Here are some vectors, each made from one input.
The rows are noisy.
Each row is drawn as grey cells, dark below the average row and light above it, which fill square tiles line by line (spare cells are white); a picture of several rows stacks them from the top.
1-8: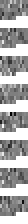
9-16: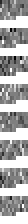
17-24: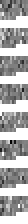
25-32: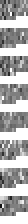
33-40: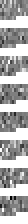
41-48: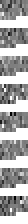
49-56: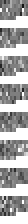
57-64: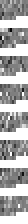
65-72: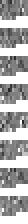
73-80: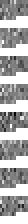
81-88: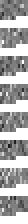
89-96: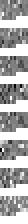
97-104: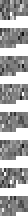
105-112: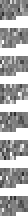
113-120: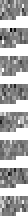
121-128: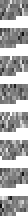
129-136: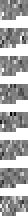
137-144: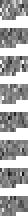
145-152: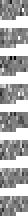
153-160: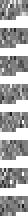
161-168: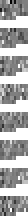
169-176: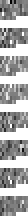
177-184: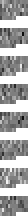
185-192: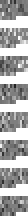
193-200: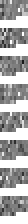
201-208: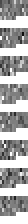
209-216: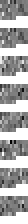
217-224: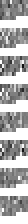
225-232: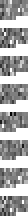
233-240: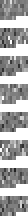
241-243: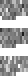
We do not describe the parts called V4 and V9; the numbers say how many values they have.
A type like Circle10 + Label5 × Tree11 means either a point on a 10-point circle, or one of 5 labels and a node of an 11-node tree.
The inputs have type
Bool × V4 + (Tree16 + Unit) × V9.
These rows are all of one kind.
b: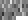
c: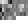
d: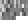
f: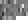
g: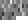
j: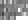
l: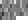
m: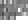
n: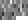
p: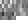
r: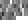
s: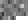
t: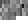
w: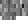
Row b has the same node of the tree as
g, n, p and r.
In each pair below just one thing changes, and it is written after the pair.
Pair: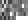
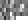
the value of V4
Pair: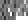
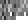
the true/false value
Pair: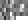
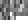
the true/false value
